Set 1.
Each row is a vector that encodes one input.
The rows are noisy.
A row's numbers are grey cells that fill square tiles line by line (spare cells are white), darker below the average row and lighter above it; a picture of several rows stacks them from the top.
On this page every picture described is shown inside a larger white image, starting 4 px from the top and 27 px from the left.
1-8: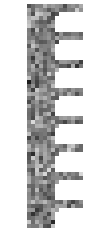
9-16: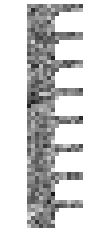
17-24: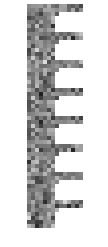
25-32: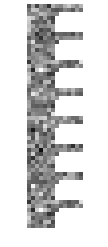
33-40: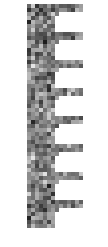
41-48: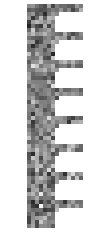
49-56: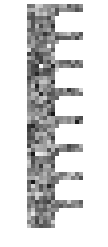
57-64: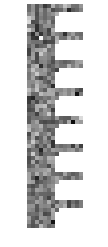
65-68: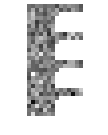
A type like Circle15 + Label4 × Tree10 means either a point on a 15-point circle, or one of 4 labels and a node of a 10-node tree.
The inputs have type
Bool × Bool × Bool × Bool × Tree9.
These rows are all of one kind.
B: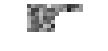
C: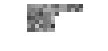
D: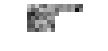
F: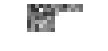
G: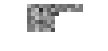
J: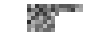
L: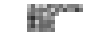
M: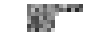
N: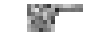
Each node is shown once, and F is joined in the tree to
D.
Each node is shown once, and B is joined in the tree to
C.
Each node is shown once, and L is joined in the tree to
C.
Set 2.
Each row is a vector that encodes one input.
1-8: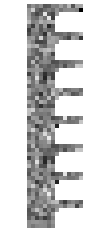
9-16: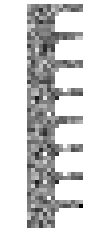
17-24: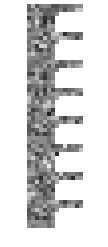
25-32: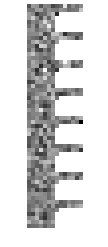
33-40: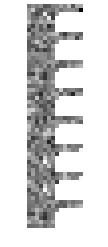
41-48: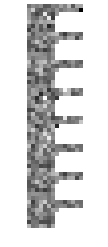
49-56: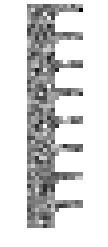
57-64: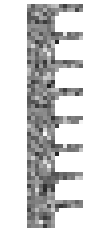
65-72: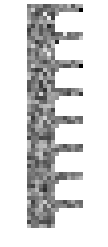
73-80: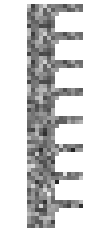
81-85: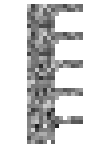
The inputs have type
Bool × Bool × Bool + Tree9.
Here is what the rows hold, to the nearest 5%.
About 55% of them hold a node of a 9-node tree. The rest hold three true/false values.
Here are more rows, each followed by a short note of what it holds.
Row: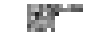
three true/false values
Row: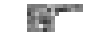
a node of a 9-node tree
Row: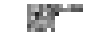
three true/false values
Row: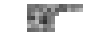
a node of a 9-node tree
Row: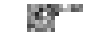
three true/false values
